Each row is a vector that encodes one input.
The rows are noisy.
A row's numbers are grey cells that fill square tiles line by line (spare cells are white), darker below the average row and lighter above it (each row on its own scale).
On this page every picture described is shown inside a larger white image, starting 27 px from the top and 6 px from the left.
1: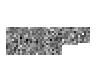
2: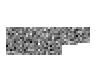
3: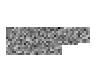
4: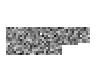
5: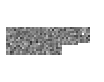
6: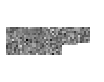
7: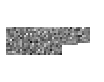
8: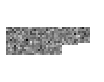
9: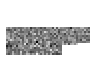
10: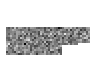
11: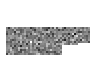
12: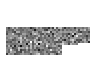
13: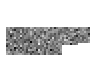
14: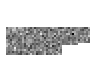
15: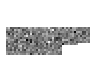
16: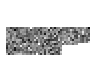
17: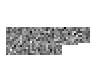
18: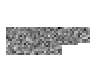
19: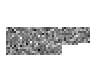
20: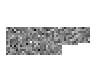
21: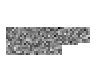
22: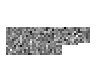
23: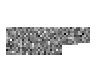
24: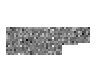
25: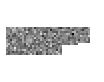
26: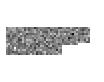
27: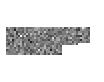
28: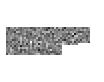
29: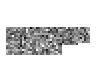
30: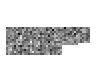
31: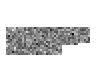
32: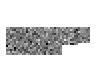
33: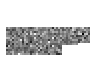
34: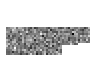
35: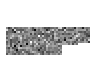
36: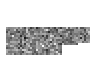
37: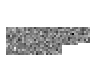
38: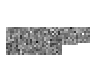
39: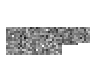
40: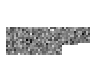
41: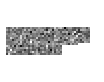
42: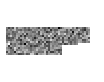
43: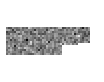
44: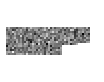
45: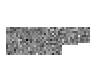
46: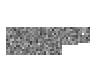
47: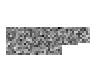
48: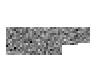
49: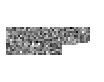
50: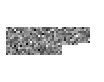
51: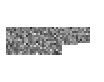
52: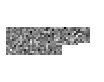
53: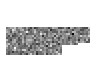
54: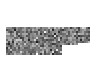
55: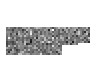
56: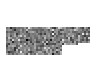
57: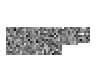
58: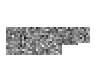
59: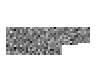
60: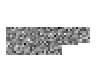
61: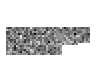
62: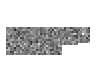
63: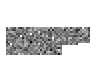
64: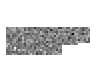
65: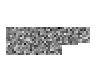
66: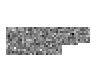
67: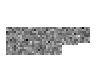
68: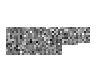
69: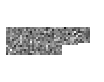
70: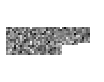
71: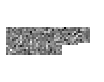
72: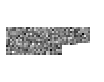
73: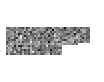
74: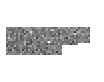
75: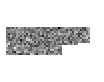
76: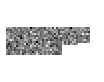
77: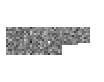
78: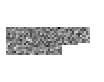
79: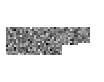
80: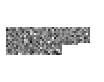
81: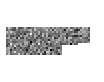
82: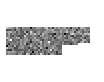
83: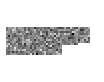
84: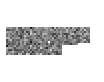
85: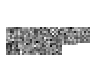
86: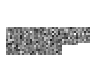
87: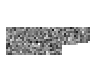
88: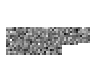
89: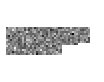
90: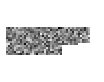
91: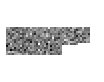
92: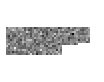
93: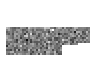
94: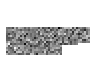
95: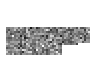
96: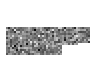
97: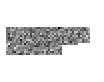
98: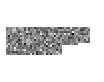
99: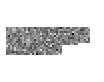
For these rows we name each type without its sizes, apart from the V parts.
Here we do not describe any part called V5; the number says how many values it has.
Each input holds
either a true/false value and a value of V5, or a list of points on a circle.
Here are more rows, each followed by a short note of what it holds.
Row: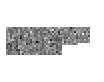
a list of two items
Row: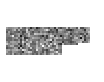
the empty list
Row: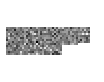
a list of two items
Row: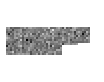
a list of three items
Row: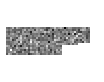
a list of one item
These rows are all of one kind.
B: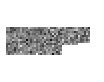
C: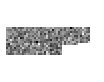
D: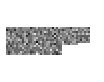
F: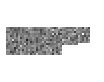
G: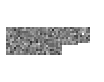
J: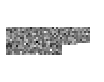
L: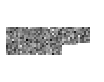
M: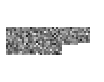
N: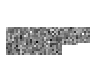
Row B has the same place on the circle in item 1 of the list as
F and L.
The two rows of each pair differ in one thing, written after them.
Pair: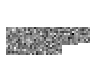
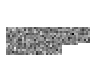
the value of V5
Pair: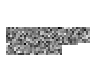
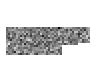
the value of V5
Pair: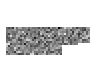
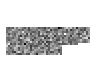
the value of V5
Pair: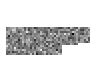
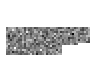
the value of V5
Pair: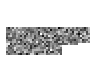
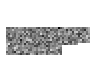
the value of V5
